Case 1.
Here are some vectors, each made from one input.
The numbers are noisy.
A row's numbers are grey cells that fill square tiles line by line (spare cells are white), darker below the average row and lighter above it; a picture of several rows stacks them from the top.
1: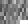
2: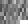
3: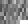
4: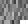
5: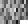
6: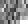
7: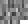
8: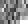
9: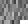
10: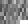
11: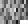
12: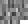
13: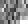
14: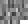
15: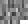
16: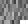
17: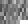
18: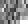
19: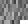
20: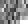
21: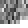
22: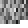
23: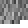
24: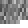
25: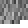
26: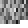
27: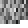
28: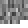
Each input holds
a point on a 5-point line.
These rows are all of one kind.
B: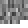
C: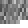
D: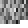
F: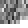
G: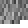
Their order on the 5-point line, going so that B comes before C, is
D, G, B, C, F.
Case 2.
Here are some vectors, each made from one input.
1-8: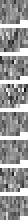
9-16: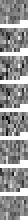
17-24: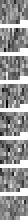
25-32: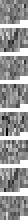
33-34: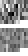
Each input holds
a point on a 6-point line.
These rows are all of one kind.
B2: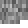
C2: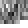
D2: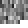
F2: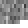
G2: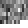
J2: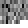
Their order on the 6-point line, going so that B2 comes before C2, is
J2, G2, D2, B2, F2, C2.
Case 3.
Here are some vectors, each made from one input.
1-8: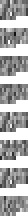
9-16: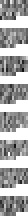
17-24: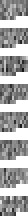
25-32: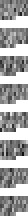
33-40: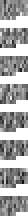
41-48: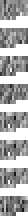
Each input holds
a node of a 10-node tree.
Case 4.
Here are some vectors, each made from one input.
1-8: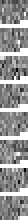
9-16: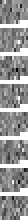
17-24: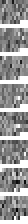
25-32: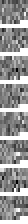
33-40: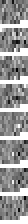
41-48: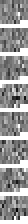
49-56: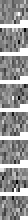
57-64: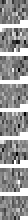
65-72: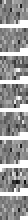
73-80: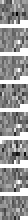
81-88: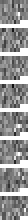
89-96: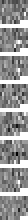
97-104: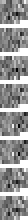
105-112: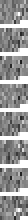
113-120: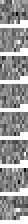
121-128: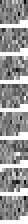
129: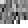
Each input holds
a point on an 18-point line.
